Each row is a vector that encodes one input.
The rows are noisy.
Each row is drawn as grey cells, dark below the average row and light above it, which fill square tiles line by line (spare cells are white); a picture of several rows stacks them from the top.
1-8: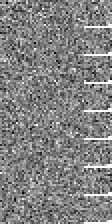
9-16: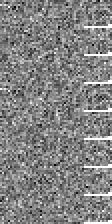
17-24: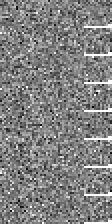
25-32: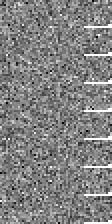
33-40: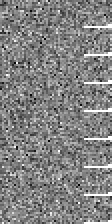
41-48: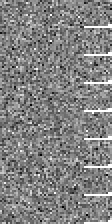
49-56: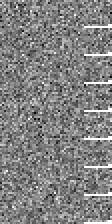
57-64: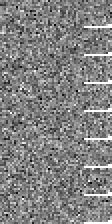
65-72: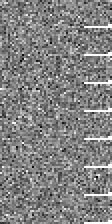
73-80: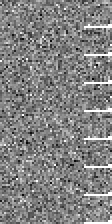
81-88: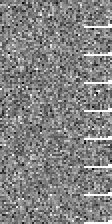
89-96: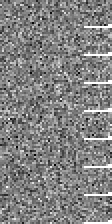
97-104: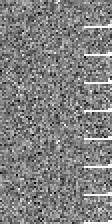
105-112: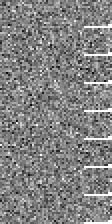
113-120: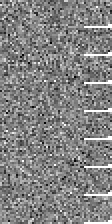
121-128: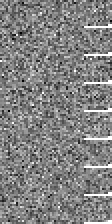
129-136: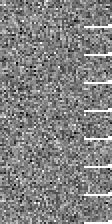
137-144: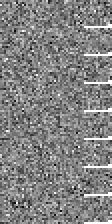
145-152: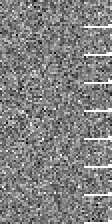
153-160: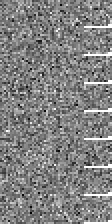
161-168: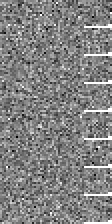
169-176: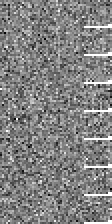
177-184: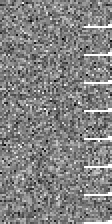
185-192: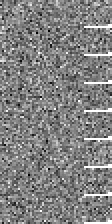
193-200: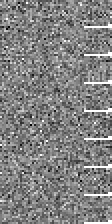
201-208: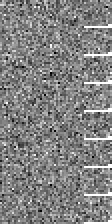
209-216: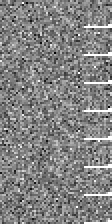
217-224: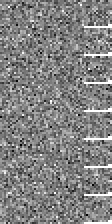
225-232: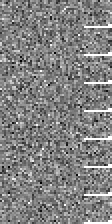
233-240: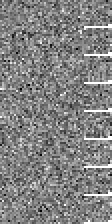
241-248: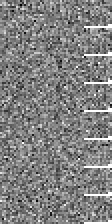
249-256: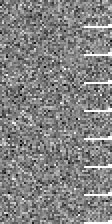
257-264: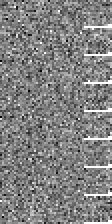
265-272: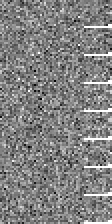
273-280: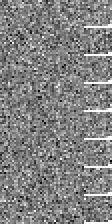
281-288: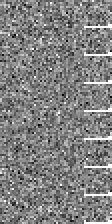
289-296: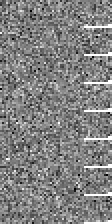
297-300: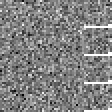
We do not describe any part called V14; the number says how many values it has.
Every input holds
a value of V14, together with either a point on an 8-point circle, or a node of a 17-node tree.
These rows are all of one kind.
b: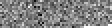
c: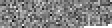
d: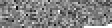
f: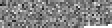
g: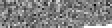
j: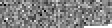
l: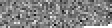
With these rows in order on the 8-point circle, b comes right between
f and j.
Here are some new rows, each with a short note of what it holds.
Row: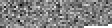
a node of a 17-node tree and a value of V14
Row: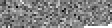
a point on an 8-point circle and a value of V14
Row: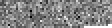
a point on an 8-point circle and a value of V14
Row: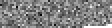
a point on an 8-point circle and a value of V14
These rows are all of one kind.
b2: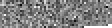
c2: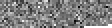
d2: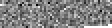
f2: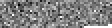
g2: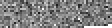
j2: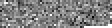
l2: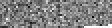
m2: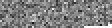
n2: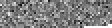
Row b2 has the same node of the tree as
c2 and g2.
